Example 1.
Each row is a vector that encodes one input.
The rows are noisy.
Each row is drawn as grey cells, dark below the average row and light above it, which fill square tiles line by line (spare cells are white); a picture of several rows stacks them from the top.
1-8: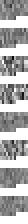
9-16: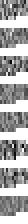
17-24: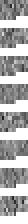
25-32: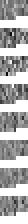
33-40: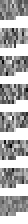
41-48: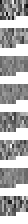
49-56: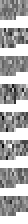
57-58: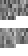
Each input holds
a list of up to two points on a 6-point line.
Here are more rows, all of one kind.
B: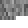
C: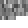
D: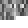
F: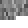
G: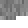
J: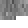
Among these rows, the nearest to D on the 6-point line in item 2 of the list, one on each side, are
B and G.
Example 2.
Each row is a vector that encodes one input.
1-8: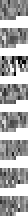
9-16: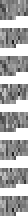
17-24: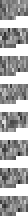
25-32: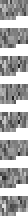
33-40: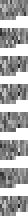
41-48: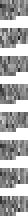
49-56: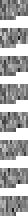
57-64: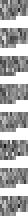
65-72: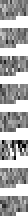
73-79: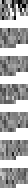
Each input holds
a list of up to two points on a 5-point line.
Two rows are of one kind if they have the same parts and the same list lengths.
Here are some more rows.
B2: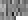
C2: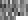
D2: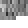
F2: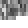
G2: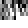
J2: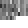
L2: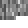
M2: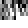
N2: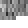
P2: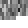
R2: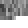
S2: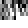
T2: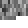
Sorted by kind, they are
B2, D2, F2, N2, P2
C2, J2, L2, R2, T2
G2, M2, S2

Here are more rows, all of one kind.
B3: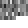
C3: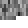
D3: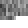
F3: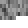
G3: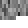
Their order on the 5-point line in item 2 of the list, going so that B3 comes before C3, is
B3, C3, G3, D3, F3.
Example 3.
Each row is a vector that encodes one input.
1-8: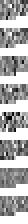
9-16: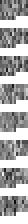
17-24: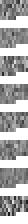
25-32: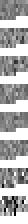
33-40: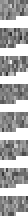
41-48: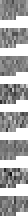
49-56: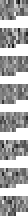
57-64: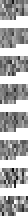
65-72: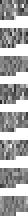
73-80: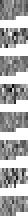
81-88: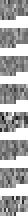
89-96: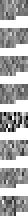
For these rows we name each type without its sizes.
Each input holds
either a point on a line, or four true/false values.
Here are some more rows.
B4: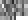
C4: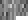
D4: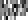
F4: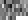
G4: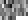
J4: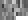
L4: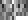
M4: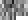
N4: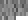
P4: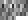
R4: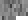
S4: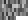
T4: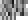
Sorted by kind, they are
B4, C4, D4, F4, G4, M4, N4, R4, S4, T4
J4, L4, P4

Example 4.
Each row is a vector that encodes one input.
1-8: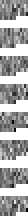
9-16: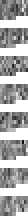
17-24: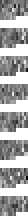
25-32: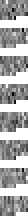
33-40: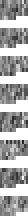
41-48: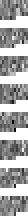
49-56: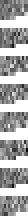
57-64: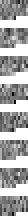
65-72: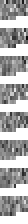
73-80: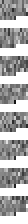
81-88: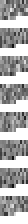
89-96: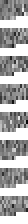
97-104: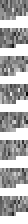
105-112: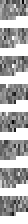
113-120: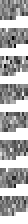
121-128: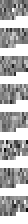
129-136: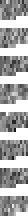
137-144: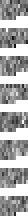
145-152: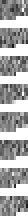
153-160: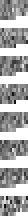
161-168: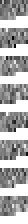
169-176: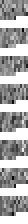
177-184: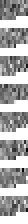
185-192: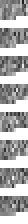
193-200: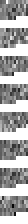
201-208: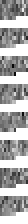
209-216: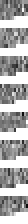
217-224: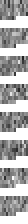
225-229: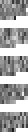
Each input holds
a list of up to two points on a 15-point circle.
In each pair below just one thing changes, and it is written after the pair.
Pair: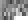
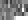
the place on the 15-point circle in item 1 of the list
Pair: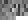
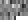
the place on the 15-point circle in item 1 of the list
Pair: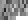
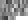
the place on the 15-point circle in item 2 of the list
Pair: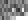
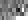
the place on the 15-point circle in item 2 of the list
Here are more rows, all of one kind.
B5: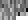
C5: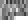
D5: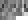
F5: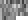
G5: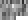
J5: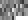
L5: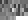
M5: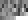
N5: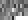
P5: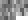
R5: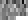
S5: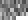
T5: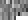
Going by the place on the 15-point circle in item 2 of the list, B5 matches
G5, L5 and M5.
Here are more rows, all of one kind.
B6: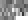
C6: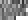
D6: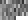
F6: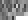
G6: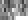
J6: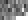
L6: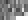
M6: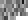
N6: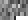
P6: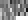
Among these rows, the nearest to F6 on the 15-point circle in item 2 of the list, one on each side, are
B6 and L6.
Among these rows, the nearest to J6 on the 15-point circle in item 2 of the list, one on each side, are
G6 and L6.
